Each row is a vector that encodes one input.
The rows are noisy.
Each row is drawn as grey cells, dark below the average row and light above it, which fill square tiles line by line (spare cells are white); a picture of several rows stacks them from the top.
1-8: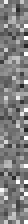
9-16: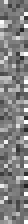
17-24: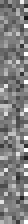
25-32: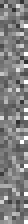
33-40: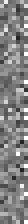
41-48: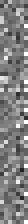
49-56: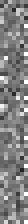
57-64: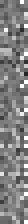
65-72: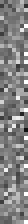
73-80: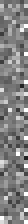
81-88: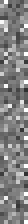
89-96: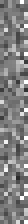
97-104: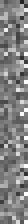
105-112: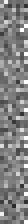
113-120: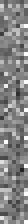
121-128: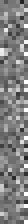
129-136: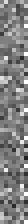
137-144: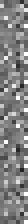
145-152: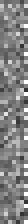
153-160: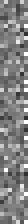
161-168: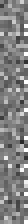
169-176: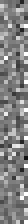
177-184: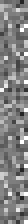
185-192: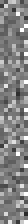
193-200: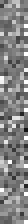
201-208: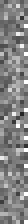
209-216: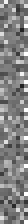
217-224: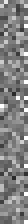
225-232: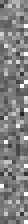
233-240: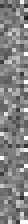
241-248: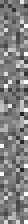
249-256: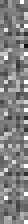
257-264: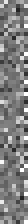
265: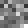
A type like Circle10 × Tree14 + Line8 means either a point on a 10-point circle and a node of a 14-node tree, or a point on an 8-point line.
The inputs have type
List2(Circle8).
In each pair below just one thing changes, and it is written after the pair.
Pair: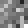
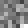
the place on the 8-point circle in item 2 of the list
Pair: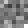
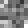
the place on the 8-point circle in item 2 of the list
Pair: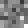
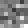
the place on the 8-point circle in item 2 of the list
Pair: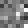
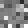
the place on the 8-point circle in item 1 of the list
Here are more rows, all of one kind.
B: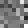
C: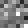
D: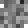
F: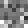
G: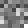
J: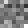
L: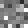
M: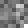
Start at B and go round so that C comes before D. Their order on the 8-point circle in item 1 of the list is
B, G, C, M, L, D, J, F.
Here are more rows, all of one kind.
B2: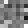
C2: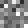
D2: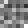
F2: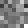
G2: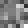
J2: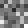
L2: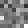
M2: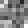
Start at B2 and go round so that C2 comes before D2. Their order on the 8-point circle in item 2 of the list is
B2, G2, F2, L2, J2, C2, M2, D2.
